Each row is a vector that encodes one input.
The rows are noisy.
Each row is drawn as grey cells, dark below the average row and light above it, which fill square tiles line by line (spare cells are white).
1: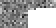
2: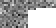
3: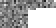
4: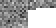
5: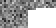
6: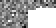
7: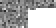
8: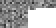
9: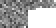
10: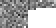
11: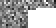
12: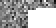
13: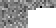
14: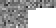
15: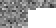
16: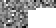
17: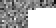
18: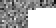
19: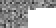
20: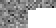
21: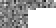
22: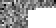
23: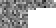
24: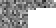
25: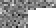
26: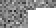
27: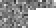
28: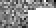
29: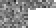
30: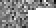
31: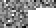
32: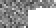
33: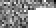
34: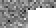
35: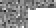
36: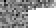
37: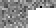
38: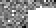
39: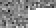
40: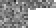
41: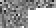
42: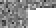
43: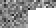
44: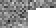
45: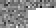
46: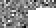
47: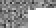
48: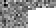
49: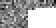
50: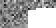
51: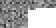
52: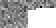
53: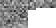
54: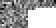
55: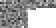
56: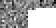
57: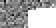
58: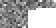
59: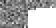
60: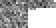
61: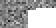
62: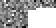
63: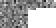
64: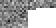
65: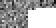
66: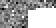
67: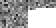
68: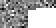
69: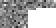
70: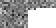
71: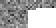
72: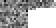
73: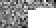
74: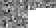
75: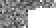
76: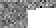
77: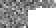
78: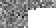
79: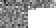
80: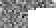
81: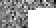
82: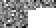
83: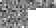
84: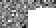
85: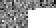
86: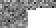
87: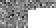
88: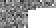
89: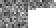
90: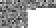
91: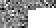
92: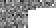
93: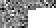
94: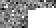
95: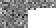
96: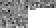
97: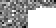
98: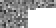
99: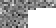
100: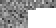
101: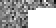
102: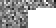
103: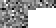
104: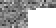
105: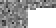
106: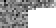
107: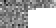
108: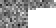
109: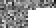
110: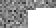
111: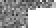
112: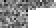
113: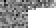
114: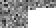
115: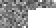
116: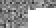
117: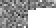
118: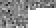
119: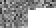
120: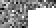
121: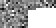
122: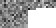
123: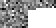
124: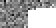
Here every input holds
a point on a 5-point line, together with either a point on a 6-point circle and a true/false value, or one of 4 labels.
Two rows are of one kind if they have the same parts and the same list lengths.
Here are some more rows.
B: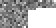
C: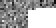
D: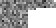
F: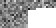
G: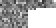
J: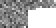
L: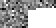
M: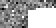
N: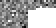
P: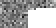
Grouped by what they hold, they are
B, D, F, G, J, P
C, L, M, N

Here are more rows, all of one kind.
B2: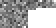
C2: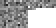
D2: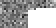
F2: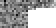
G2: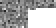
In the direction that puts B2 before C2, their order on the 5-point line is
D2, B2, G2, C2, F2.
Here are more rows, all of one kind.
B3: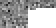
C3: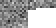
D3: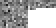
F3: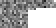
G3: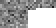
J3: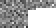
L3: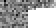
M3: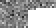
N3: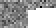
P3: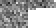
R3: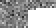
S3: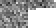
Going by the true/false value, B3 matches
C3, D3, G3 and N3.
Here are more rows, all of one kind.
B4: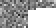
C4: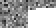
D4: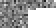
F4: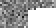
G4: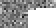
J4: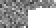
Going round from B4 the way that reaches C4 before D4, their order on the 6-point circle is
B4, F4, G4, C4, D4, J4.
